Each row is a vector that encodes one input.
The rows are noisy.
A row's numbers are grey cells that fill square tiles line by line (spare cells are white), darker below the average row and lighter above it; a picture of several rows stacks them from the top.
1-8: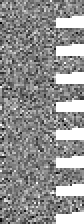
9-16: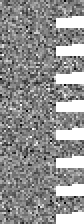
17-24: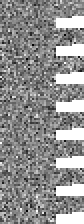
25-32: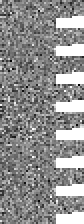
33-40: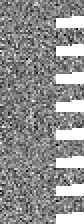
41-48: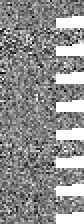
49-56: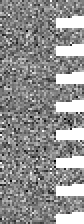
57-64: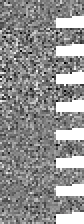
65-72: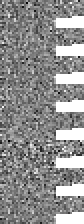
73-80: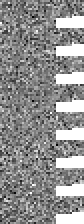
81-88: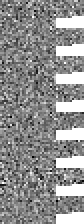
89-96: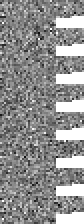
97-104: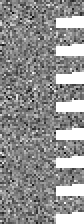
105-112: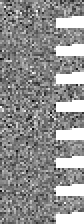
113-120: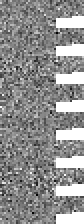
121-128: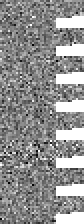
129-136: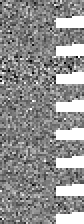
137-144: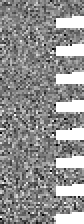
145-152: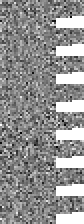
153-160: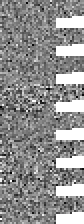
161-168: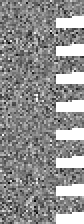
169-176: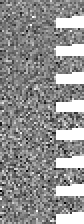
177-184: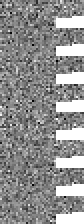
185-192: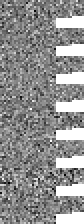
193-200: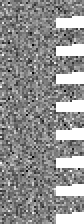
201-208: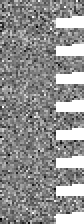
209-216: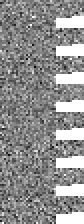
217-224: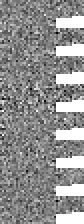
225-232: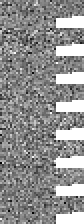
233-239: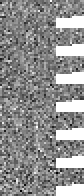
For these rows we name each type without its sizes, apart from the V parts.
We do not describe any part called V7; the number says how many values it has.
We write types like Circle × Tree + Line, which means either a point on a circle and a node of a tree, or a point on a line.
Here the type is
Bool × Circle + Label × (Line + V7).
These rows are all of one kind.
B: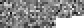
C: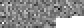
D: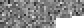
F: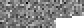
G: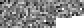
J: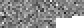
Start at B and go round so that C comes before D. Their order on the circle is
B, F, C, J, G, D.
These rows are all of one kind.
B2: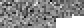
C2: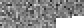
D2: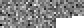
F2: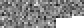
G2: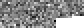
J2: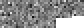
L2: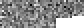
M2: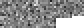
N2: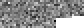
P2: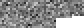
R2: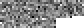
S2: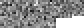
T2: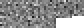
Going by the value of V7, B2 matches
C2 and S2.
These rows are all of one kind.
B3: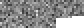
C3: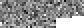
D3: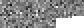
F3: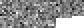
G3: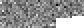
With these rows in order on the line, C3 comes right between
F3 and G3.
